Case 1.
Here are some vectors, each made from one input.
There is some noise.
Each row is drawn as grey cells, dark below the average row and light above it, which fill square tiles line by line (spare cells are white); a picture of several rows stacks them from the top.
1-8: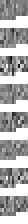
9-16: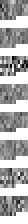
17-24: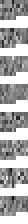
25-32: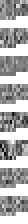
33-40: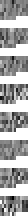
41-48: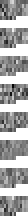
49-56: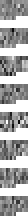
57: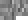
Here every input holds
either a point on a 5-point line, or a point on an 8-point line.
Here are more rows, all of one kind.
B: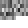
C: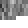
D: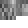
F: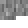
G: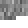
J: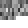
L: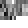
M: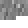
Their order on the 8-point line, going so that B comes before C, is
B, L, M, G, F, J, D, C.
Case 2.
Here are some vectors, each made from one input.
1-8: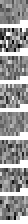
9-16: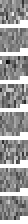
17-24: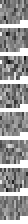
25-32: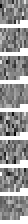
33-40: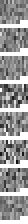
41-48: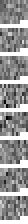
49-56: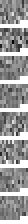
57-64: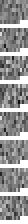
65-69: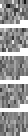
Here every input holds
either one of 9 labels, or a point on a 5-point line.
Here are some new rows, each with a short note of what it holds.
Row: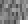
one of 9 labels
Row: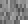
one of 9 labels
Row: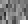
a point on a 5-point line
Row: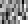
one of 9 labels
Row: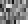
one of 9 labels
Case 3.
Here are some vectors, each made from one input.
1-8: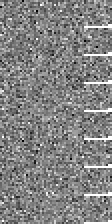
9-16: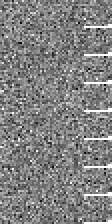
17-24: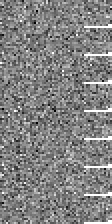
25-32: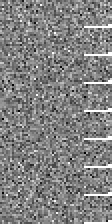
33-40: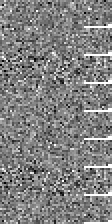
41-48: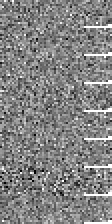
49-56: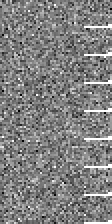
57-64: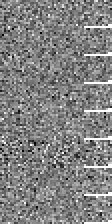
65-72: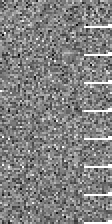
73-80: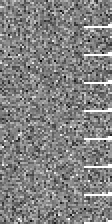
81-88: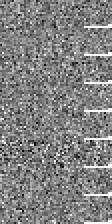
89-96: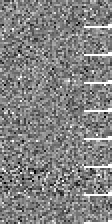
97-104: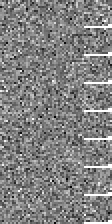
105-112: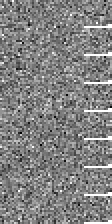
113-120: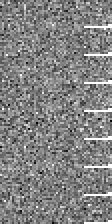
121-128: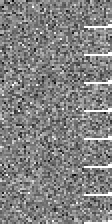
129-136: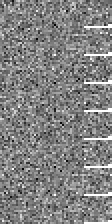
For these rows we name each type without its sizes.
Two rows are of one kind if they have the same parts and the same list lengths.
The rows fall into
3 kinds.
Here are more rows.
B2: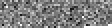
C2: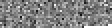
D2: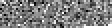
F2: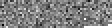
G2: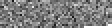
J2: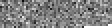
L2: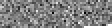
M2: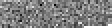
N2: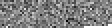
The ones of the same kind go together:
B2, C2, F2, G2, J2, N2
D2
L2, M2

